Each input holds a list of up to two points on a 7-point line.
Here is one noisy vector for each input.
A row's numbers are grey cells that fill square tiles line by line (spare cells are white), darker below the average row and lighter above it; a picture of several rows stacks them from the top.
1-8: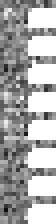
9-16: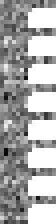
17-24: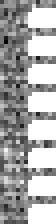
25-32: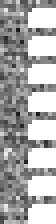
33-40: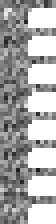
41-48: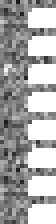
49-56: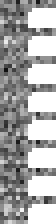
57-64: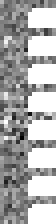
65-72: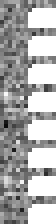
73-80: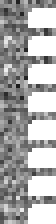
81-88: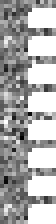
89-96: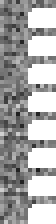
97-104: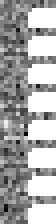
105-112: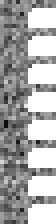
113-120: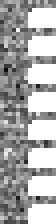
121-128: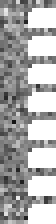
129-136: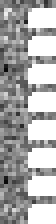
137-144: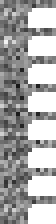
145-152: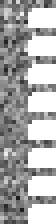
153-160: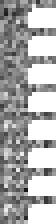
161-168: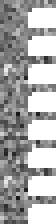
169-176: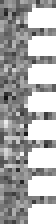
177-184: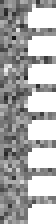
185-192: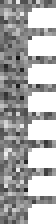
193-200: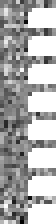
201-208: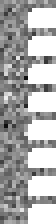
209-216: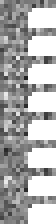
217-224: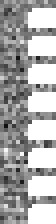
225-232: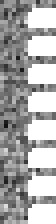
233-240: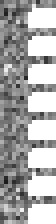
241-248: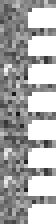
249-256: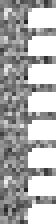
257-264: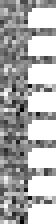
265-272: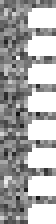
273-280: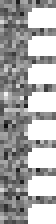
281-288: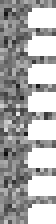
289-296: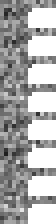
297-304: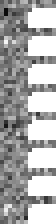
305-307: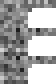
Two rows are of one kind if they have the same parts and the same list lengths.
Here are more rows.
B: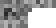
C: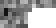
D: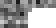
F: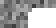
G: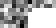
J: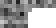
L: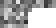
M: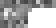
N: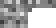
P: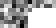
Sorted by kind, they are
B, C, L, N
D, F, J, M
G, P

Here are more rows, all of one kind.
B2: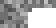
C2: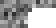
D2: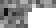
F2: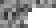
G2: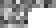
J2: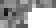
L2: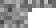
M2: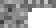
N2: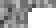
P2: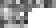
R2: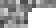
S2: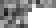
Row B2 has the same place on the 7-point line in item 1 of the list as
L2, M2 and N2.
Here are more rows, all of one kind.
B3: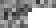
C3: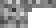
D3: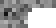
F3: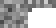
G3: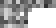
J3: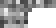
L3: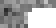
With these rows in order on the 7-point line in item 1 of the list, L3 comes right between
D3 and F3.
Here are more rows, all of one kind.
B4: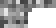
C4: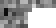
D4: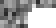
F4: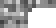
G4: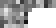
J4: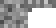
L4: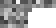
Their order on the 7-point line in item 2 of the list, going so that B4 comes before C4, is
G4, B4, F4, J4, D4, C4, L4.
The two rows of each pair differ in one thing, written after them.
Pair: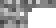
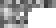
the place on the 7-point line in item 1 of the list
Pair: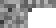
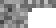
the place on the 7-point line in item 2 of the list
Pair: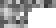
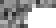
the place on the 7-point line in item 1 of the list
